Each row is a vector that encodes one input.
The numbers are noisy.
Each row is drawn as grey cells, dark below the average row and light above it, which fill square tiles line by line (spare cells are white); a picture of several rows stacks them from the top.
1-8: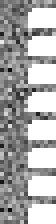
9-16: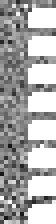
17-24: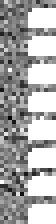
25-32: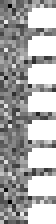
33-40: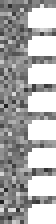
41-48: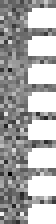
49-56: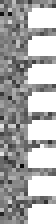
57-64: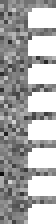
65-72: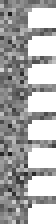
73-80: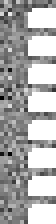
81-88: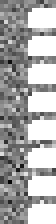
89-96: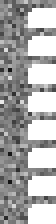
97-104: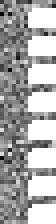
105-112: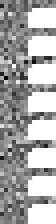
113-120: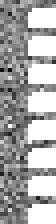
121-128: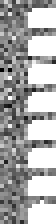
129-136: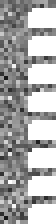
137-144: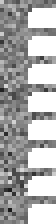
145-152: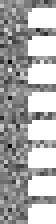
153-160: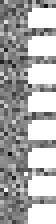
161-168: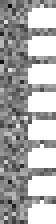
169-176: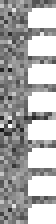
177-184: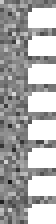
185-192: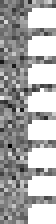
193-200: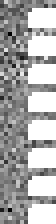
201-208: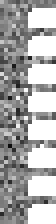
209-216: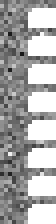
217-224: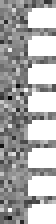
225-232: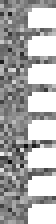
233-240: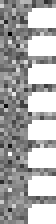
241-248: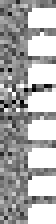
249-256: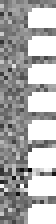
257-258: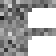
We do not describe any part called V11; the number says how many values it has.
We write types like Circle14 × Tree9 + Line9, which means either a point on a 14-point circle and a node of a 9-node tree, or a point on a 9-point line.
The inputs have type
Line6 + Line7 × (Tree8 + Unit) + V11.
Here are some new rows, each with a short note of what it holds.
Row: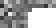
a point on a 7-point line and a node of an 8-node tree
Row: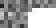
a point on a 7-point line and a node of an 8-node tree
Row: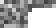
a point on a 6-point line
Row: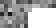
a value of V11
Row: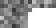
a point on a 7-point line
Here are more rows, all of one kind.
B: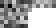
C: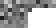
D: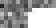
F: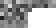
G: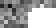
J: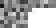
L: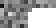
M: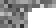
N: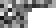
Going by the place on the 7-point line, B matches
J, L and N.
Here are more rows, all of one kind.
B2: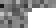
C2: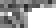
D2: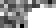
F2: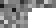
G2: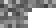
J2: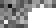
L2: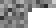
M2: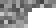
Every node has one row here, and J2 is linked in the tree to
B2, C2 and D2.
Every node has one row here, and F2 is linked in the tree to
B2 and M2.
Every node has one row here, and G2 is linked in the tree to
B2 and L2.
